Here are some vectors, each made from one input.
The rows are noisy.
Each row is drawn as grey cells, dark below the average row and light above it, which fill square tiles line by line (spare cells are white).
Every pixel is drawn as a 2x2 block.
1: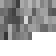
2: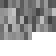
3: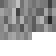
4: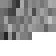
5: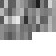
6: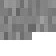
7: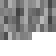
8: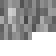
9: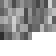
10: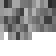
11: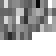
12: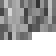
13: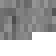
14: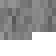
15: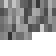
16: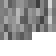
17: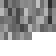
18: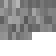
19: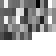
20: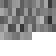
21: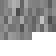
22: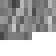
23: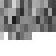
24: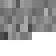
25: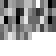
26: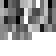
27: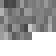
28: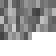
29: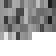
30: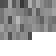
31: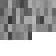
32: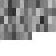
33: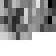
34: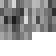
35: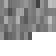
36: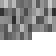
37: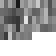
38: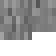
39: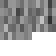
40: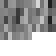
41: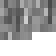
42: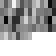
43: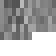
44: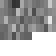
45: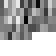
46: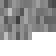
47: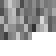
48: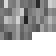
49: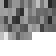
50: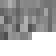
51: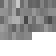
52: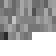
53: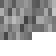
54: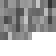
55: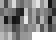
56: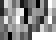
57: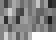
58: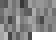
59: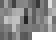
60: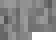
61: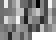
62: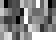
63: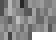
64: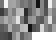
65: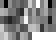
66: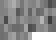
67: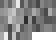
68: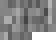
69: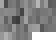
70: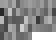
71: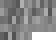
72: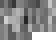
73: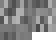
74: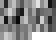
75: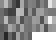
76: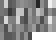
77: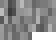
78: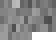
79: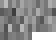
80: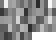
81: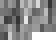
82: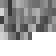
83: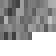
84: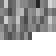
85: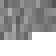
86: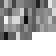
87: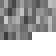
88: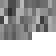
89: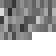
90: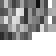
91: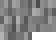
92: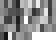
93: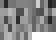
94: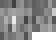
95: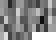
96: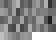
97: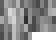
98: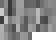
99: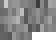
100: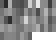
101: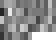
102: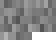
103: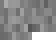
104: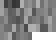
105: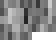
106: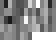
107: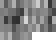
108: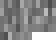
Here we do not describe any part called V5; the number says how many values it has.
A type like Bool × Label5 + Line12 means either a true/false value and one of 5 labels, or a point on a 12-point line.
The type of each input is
List2(Bool × V5).
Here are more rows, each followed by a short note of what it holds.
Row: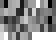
the empty list
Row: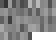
the empty list
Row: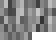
a list of two items
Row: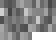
a list of two items
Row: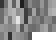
the empty list
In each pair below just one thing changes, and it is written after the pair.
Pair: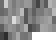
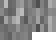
the true/false value in item 2 of the list
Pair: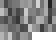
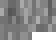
the true/false value in item 1 of the list
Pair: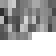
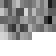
the true/false value in item 2 of the list
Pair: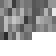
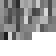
the true/false value in item 2 of the list
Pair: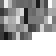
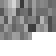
the true/false value in item 2 of the list
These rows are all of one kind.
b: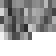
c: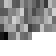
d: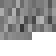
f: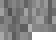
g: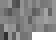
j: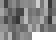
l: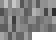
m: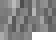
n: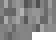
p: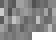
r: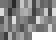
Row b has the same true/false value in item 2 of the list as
j and p.
